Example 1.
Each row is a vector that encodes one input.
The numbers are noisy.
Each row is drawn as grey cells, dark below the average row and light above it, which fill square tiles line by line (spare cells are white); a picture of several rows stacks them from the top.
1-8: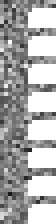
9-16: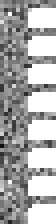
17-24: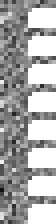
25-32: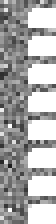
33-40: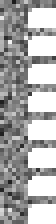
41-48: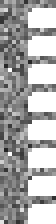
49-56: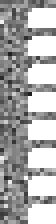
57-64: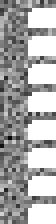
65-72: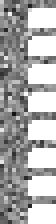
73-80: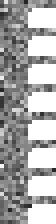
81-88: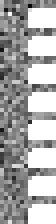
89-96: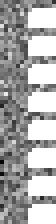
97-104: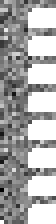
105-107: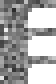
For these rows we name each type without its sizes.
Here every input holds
a point on a circle, together with either a point on a circle, or a point on a line.
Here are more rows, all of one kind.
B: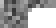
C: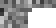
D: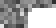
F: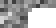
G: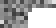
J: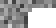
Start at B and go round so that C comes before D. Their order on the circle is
B, J, G, C, F, D.
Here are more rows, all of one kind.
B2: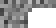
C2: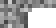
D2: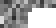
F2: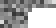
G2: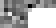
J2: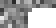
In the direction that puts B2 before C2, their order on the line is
B2, J2, C2, G2, F2, D2.
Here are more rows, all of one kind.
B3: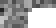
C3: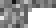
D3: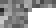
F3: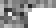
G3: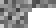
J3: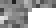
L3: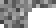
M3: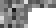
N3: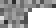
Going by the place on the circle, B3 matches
D3 and J3.
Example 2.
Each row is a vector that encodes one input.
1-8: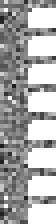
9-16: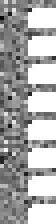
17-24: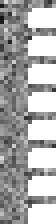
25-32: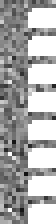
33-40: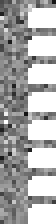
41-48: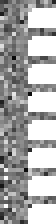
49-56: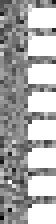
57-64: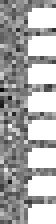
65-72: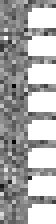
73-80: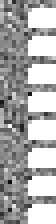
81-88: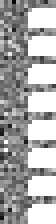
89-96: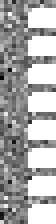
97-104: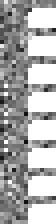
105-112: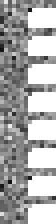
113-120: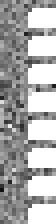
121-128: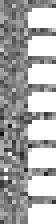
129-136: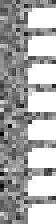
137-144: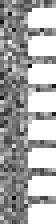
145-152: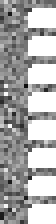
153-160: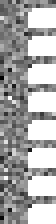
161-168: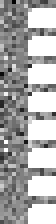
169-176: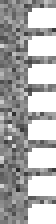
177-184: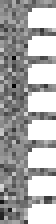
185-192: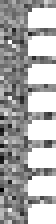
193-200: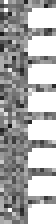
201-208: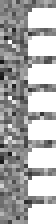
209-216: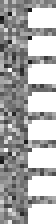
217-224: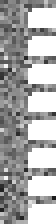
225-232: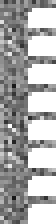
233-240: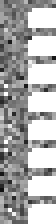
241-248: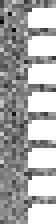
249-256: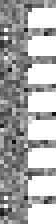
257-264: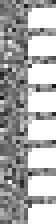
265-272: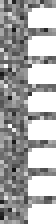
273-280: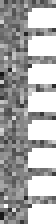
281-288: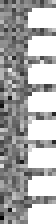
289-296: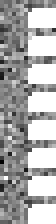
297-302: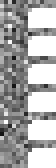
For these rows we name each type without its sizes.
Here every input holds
a point on a circle, together with either a point on a circle, or a point on a line.
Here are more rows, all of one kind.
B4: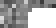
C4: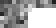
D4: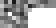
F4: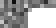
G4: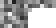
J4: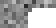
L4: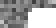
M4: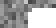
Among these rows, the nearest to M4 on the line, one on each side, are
B4 and J4.
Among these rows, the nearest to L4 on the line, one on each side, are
B4 and F4.
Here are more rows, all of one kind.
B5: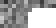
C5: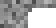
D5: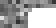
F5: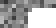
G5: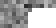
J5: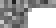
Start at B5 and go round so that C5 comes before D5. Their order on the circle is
B5, F5, G5, J5, C5, D5.
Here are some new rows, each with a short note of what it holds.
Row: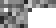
a point on each of two circles
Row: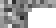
a point on a circle and a point on a line
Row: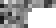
a point on each of two circles
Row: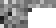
a point on each of two circles
